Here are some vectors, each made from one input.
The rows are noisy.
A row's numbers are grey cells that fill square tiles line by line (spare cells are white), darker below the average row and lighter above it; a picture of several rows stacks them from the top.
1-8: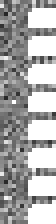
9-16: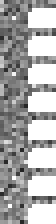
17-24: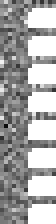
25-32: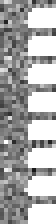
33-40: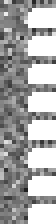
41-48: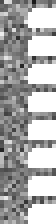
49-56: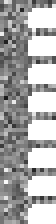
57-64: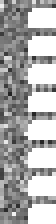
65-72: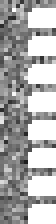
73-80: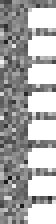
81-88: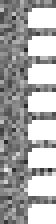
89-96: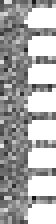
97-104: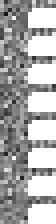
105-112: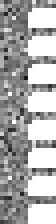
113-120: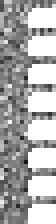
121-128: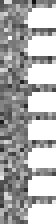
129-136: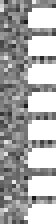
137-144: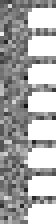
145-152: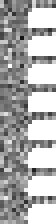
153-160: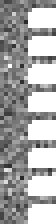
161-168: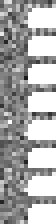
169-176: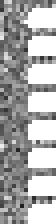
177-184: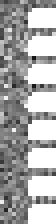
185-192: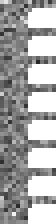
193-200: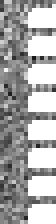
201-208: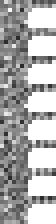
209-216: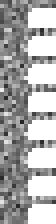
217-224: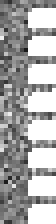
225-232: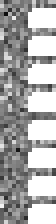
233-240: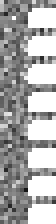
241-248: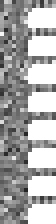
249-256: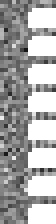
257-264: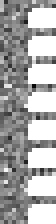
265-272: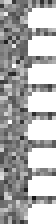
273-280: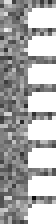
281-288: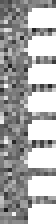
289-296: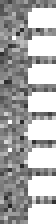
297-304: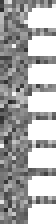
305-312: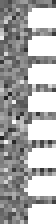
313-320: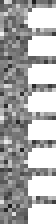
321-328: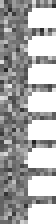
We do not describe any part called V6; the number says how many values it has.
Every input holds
either a true/false value and a value of V6, or a list of up to two points on a 7-point line.
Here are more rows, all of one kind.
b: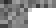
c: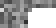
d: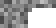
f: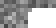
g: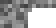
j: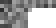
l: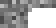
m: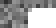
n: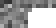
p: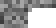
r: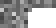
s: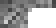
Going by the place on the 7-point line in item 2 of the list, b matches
r and s.
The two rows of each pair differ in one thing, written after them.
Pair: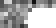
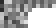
the value of V6
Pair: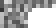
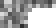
the value of V6
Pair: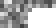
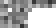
the value of V6
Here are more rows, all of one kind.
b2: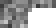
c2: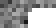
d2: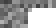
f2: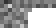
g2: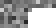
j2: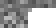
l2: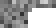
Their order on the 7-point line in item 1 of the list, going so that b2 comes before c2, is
b2, d2, f2, j2, c2, g2, l2.
